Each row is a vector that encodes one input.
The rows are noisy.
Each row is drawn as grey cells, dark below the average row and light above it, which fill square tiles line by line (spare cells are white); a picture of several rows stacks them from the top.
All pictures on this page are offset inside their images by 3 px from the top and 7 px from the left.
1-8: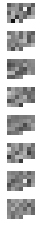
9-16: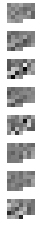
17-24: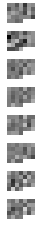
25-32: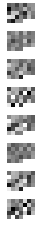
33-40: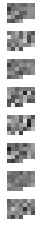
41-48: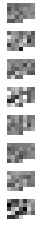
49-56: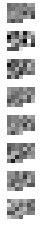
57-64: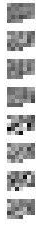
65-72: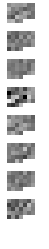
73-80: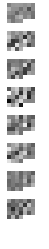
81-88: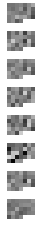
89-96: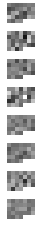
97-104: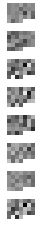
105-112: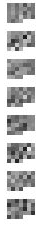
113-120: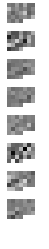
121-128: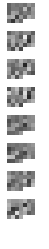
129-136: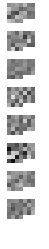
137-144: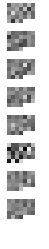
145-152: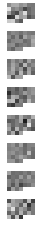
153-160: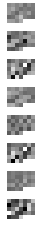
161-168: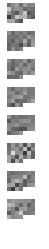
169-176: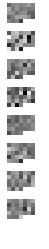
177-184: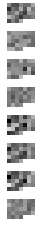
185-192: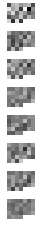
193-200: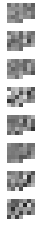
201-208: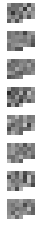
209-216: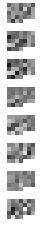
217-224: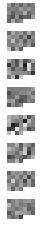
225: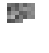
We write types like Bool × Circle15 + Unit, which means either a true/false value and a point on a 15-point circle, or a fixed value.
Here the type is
Bool × Label8 + Line4 × Line6.
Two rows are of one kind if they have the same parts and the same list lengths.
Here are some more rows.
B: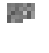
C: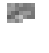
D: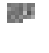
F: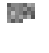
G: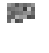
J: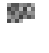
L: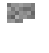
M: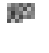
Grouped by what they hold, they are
B, D, J, M
C, F, G, L

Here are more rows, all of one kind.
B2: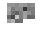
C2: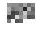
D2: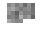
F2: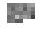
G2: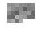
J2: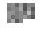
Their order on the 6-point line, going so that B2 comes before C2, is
D2, G2, J2, B2, C2, F2.
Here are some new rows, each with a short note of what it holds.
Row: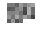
a point on a 4-point line and a point on a 6-point line
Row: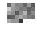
a point on a 4-point line and a point on a 6-point line
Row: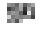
a point on a 4-point line and a point on a 6-point line
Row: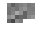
one of 8 labels and a true/false value
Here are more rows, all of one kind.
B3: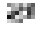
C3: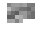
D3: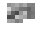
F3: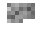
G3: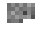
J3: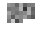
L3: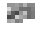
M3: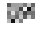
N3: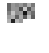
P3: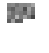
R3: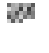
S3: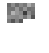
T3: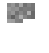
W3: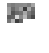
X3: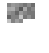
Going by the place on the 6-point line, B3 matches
C3, D3, L3 and M3.
